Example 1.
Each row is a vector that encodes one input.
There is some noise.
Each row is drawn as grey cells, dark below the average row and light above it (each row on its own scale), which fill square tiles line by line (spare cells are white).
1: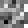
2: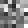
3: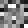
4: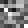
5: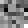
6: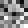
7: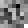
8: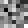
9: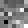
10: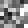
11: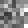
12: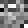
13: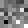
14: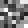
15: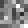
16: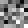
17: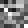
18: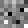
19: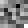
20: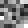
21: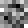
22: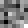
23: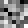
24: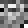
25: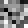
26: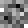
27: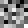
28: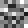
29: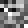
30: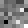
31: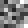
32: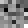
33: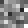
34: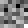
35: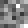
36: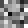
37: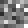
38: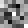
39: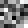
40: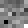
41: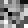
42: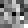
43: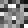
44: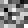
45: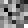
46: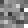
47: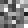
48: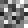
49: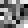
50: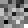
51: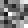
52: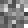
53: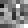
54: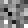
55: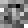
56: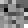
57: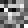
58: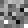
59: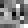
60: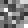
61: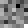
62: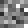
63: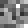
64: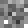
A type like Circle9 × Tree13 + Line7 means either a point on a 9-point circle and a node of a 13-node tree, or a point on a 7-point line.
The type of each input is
Bool × Bool × Bool × Bool + Unit.
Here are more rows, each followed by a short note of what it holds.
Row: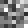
four true/false values
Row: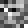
a fixed value
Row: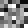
a fixed value
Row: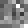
four true/false values
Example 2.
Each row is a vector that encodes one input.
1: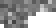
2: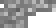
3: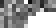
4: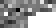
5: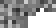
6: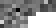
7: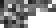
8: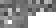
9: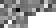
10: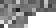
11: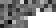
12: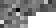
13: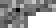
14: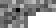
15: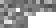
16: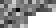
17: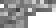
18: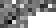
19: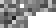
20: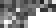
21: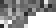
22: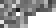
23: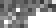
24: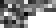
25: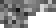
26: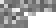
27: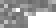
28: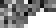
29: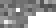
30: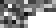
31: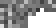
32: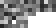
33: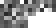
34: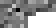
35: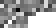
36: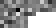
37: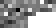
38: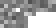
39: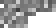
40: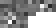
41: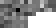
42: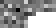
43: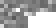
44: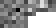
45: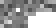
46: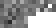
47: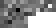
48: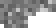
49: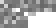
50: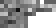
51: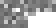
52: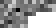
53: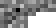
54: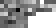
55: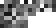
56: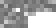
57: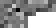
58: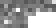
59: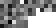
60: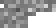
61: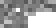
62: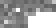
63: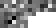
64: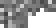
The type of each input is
Bool × Bool × Bool × Bool.
